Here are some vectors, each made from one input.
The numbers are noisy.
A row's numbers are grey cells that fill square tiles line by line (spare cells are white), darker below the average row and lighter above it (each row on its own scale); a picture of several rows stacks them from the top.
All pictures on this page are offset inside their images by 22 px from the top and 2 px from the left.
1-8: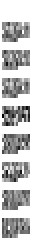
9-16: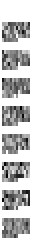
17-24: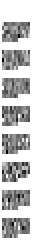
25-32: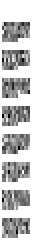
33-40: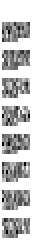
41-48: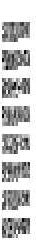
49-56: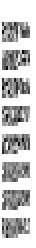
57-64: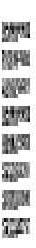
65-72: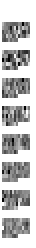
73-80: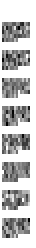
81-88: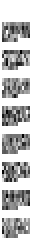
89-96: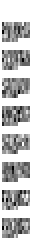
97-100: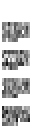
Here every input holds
a point on each of two 3-point lines and three true/false values, together with either a fixed value, or a node of a 7-node tree.
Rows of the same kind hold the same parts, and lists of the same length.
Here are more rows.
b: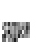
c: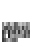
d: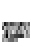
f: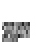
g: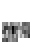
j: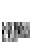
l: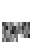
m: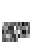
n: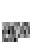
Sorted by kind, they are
b, d, f
c, g, j, l, m, n

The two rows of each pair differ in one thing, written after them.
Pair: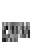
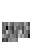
one of the three true/false values
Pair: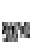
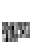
the place on one of the two 3-point lines
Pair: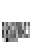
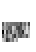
one of the three true/false values
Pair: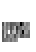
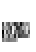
the place on one of the two 3-point lines
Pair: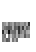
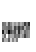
the node of the tree
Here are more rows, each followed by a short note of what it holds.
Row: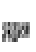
a point on each of two 3-point lines and three true/false values
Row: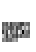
a point on each of two 3-point lines, a node of a 7-node tree and three true/false values
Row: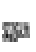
a point on each of two 3-point lines and three true/false values
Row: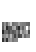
a point on each of two 3-point lines, a node of a 7-node tree and three true/false values
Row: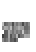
a point on each of two 3-point lines and three true/false values
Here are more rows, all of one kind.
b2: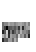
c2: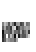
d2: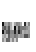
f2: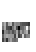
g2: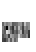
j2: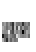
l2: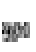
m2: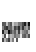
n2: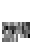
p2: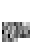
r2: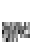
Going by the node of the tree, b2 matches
c2, g2 and p2.
